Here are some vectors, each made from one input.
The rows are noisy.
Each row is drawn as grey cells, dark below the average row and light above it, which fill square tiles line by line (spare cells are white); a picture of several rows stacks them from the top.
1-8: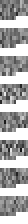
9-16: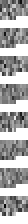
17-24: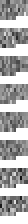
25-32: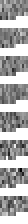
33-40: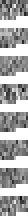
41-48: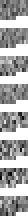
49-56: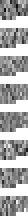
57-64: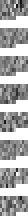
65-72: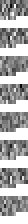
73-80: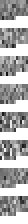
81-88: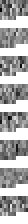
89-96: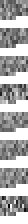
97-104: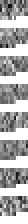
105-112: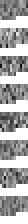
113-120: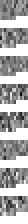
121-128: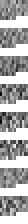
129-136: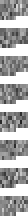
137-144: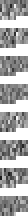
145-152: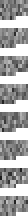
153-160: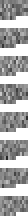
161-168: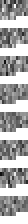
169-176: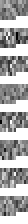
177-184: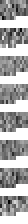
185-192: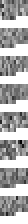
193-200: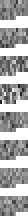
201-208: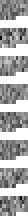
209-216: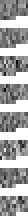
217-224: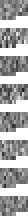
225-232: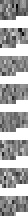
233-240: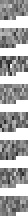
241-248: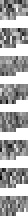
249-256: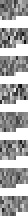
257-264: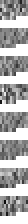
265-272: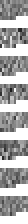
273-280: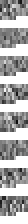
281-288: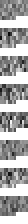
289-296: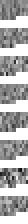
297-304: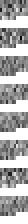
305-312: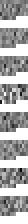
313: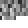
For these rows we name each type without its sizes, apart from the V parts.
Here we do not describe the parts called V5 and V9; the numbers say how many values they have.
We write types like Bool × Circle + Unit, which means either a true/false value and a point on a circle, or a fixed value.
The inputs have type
Line × V9 + List(Bool × V5).
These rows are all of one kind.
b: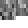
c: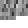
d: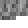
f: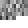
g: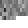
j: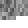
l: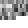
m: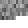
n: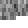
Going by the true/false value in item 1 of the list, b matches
f and m.
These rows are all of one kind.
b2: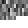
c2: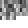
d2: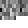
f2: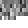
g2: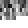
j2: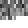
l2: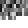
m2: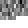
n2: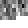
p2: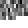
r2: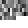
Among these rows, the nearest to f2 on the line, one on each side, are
d2 and l2.
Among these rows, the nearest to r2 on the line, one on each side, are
b2 and g2.
